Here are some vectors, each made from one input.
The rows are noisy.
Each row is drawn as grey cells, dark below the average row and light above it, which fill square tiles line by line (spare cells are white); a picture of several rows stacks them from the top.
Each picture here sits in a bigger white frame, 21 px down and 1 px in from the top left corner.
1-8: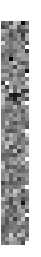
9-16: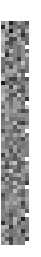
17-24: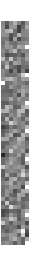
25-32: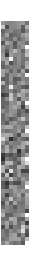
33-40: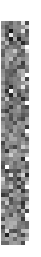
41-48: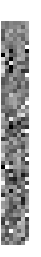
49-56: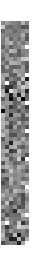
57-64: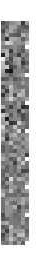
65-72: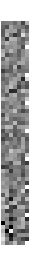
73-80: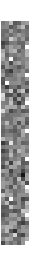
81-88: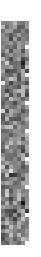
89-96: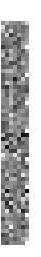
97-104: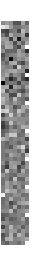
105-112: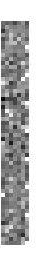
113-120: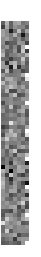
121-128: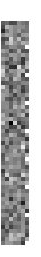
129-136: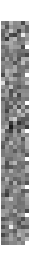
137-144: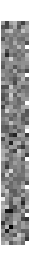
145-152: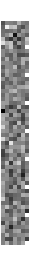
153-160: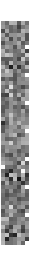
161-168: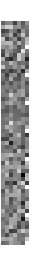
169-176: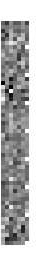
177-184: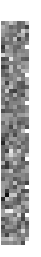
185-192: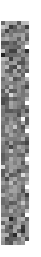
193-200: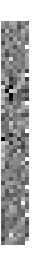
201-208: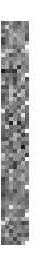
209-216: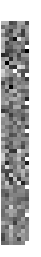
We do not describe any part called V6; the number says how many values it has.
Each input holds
a point on an 8-point line, together with either four true/false values, or a value of V6.
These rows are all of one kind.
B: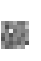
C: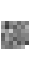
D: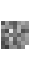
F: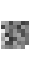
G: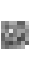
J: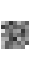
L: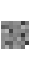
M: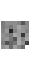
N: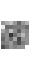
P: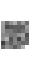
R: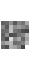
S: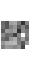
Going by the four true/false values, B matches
N and R.
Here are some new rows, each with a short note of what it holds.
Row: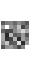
a point on an 8-point line and a value of V6
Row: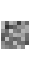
a point on an 8-point line and four true/false values
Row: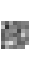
a point on an 8-point line and four true/false values
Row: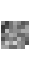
a point on an 8-point line and four true/false values
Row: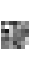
a point on an 8-point line and a value of V6
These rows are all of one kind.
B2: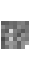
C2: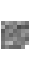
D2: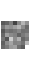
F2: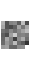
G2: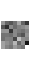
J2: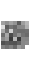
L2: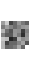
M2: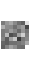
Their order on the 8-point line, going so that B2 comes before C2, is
B2, D2, M2, C2, J2, F2, G2, L2.
